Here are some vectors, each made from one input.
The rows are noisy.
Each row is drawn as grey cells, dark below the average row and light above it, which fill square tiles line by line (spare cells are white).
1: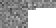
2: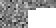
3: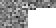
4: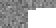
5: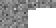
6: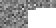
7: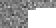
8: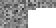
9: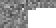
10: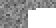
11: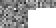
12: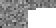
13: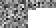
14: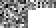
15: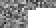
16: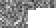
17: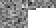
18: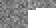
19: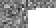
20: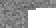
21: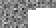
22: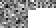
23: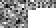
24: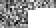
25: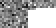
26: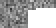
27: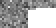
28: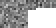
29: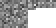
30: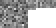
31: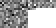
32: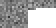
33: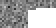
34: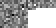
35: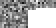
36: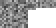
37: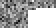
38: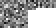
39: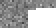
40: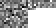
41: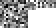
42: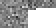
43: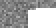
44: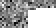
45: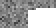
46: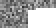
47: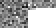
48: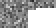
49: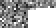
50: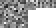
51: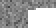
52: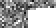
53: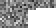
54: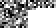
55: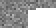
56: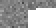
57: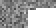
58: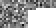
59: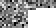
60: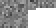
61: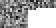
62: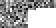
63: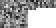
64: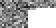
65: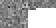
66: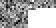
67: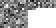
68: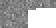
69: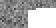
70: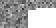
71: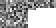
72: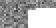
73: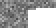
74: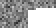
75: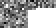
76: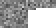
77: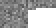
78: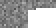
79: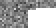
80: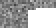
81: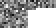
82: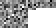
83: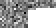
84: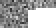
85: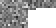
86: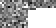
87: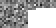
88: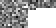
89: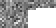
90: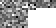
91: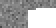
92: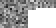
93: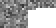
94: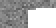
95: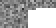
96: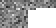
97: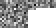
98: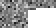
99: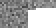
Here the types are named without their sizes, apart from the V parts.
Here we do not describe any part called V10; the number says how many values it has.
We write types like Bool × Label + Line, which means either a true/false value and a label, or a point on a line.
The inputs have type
Line × (Tree + V10).
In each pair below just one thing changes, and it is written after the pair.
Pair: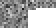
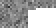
the place on the line
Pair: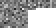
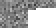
the place on the line
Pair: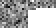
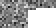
the node of the tree
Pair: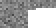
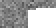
the place on the line
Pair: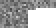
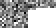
the place on the line
